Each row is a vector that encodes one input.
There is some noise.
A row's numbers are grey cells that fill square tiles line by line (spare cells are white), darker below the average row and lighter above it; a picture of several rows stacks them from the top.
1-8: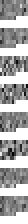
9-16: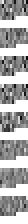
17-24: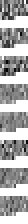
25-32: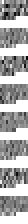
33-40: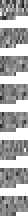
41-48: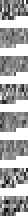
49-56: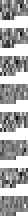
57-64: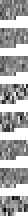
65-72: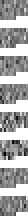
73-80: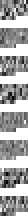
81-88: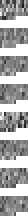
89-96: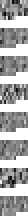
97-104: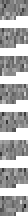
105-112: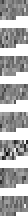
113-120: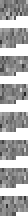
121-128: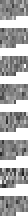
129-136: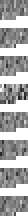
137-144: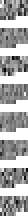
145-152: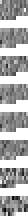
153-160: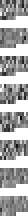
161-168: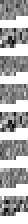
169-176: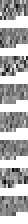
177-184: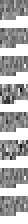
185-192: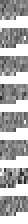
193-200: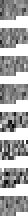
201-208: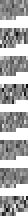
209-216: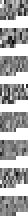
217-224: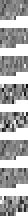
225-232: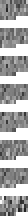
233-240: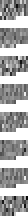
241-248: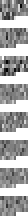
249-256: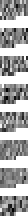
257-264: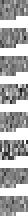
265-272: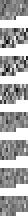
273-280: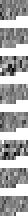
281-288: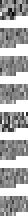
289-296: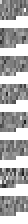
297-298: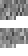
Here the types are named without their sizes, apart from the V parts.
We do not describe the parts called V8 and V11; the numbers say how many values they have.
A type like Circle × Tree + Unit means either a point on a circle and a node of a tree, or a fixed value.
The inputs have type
Bool × (Line + V8) + V11.
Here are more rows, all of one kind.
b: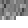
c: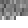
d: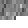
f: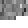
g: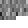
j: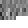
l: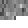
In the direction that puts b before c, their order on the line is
f, g, j, l, d, b, c.
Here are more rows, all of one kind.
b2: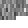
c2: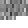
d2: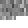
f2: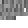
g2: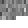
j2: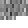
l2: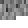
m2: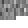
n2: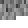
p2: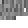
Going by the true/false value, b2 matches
c2 and j2.
